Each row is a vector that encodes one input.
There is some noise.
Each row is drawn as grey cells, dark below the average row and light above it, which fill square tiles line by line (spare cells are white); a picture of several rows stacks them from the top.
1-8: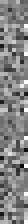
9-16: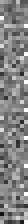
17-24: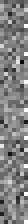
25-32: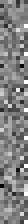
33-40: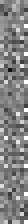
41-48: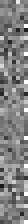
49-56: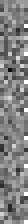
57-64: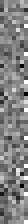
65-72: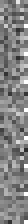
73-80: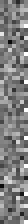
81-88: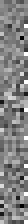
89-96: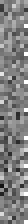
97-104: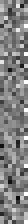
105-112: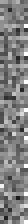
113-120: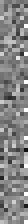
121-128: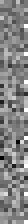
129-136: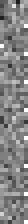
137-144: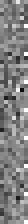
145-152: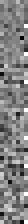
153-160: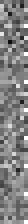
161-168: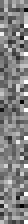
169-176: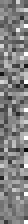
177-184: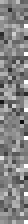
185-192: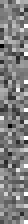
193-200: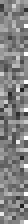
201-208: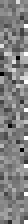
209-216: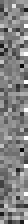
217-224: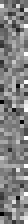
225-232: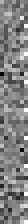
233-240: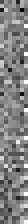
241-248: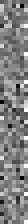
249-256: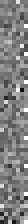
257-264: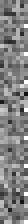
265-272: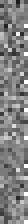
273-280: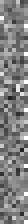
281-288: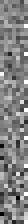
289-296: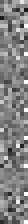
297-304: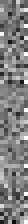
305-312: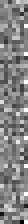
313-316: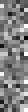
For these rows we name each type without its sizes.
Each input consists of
a point on a line and a node of a tree.
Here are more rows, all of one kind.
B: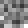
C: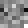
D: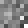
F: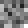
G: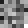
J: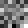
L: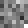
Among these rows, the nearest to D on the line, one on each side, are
B and L.
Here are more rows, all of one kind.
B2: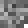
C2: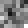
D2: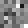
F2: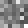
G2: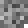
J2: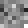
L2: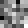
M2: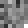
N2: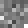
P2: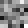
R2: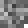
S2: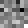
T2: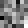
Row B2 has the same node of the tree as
G2 and R2.
